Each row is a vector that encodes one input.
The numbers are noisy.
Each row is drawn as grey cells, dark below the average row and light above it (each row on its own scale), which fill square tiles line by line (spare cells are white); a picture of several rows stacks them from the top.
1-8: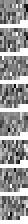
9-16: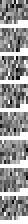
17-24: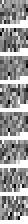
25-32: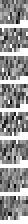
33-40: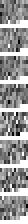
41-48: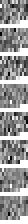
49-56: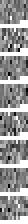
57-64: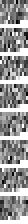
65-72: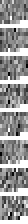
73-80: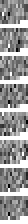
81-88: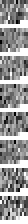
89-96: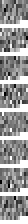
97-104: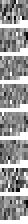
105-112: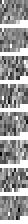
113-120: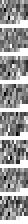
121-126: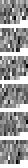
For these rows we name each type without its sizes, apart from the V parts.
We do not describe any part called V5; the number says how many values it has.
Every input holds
either a point on a circle, or four true/false values and a value of V5.
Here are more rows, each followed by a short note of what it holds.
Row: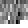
a point on a circle
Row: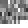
four true/false values and a value of V5
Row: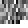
a point on a circle
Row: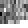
four true/false values and a value of V5
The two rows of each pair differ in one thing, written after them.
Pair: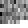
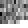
one of the four true/false values
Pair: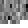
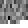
one of the four true/false values
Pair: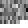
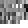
one of the four true/false values
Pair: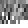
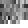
the value of V5
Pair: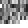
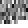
one of the four true/false values
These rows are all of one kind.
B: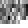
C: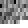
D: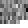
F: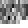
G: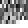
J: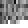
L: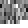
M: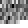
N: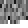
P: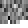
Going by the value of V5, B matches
F, G and M.
